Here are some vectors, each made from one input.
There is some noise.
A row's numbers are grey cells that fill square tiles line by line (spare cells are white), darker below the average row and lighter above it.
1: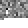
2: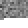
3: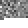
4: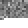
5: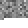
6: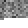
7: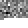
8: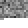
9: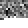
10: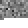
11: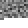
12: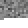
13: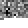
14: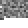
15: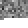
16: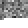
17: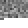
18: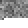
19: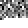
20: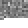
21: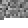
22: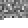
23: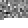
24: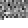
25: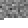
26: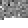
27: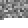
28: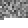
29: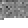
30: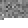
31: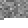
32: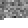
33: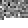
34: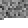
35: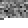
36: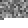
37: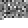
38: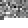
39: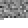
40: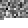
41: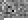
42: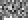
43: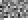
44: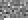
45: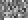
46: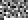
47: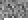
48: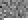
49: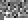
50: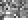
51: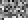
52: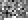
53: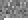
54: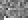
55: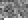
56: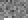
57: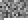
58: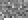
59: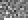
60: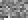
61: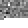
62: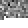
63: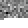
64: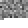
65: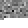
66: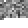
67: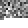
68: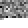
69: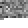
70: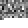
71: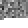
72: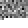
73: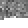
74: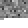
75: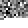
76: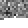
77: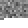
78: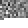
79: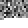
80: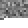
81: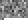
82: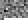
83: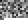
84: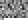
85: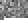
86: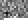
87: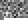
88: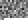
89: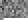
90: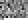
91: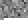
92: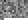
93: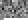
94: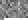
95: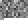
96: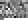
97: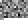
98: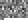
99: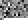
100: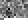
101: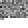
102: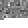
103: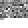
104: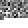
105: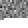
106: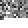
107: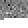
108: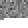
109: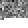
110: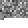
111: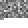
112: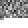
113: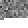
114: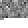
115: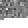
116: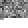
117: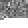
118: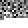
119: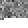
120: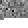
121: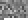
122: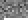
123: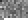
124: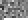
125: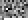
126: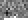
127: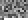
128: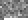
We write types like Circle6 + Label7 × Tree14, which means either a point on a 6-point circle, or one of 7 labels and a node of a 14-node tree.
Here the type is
List3(Line9).
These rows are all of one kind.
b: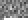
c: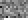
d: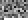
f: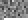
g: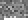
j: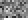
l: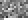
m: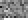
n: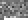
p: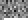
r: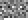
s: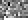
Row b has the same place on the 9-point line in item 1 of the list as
g, l, n and s.
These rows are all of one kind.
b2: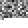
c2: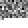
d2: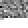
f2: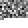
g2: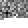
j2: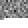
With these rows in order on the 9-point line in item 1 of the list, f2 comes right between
b2 and d2.
